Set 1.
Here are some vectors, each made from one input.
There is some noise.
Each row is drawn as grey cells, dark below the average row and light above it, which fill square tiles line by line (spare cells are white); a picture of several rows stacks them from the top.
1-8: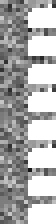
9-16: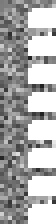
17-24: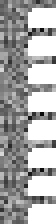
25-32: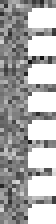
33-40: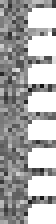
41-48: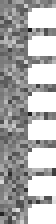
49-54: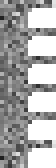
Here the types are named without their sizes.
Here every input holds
a node of a tree.
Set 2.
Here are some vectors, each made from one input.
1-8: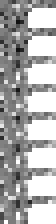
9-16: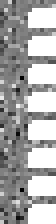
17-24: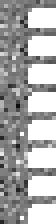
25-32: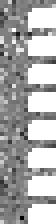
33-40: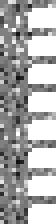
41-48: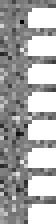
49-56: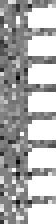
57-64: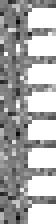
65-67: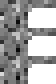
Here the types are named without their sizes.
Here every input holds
four true/false values.
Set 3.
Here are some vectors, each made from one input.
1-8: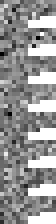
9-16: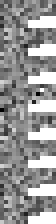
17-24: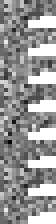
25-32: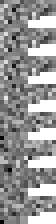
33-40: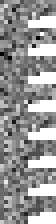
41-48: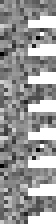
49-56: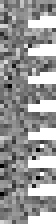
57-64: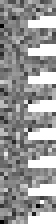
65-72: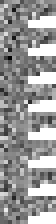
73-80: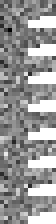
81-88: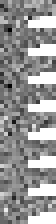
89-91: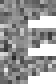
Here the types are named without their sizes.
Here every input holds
a node of a tree.
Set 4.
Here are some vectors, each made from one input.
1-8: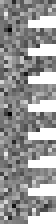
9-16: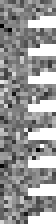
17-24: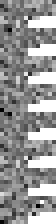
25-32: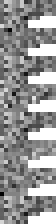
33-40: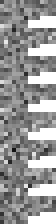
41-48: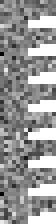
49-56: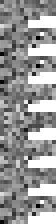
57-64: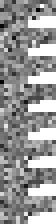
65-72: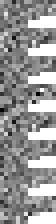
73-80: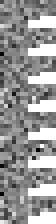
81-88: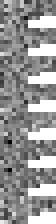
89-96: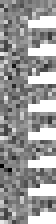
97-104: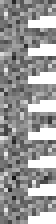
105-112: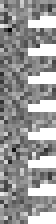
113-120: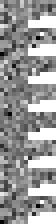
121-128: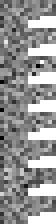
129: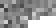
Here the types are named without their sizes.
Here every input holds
a node of a tree.
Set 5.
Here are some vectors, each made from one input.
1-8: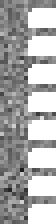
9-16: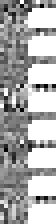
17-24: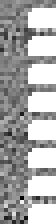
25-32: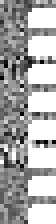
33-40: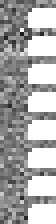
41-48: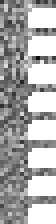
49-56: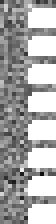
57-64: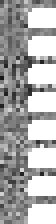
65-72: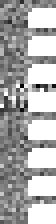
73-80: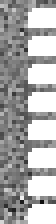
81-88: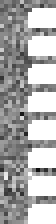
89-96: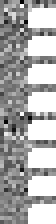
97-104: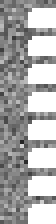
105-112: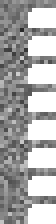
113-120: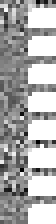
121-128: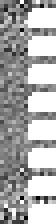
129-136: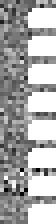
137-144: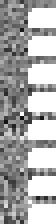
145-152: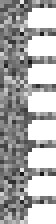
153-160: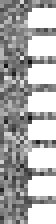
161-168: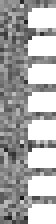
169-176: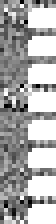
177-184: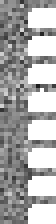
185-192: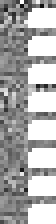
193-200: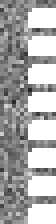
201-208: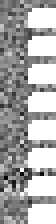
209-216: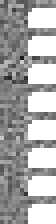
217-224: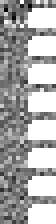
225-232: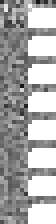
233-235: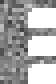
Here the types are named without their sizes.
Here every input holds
a point on each of two lines.
